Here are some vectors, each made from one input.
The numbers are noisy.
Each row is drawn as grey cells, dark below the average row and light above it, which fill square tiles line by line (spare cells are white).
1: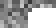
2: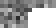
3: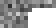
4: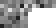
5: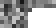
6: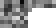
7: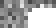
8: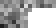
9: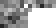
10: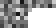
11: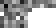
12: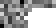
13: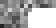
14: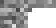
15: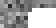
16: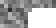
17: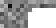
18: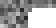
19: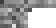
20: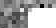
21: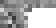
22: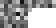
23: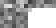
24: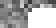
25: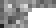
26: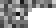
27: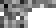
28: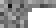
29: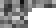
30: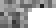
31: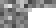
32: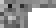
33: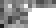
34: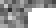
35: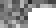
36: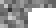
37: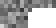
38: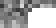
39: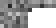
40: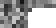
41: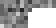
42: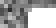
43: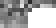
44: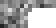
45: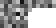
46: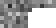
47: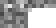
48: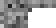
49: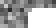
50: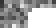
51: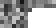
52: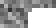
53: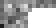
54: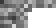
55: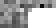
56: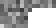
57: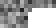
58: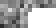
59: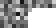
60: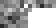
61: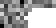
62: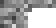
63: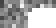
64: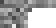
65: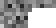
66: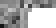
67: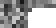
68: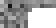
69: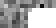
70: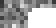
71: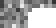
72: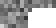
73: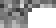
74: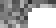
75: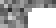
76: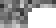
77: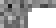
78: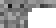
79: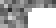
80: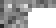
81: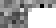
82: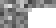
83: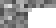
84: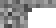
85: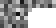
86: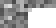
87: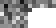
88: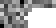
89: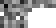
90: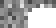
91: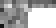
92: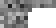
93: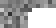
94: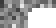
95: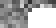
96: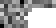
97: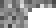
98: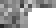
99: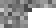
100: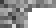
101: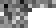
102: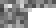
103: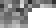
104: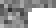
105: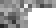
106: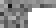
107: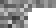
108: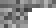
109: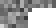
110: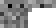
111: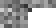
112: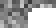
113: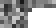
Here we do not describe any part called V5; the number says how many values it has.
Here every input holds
a point on a 6-point circle, together with a list of up to two items, each a true/false value and a value of V5.
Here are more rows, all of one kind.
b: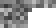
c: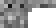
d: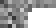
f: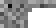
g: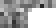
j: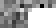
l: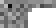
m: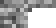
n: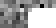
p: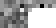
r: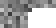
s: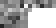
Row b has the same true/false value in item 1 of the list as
f, l, m and p.
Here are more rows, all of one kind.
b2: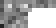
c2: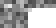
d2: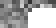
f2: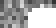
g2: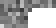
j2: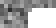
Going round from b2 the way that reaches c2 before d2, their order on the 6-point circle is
b2, c2, j2, g2, d2, f2.
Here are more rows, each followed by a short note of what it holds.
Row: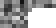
a point on a 6-point circle, together with the empty list
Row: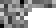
a point on a 6-point circle, together with the empty list
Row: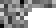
a point on a 6-point circle, together with the empty list
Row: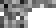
a point on a 6-point circle, together with the empty list
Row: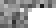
a point on a 6-point circle, together with a list of two items
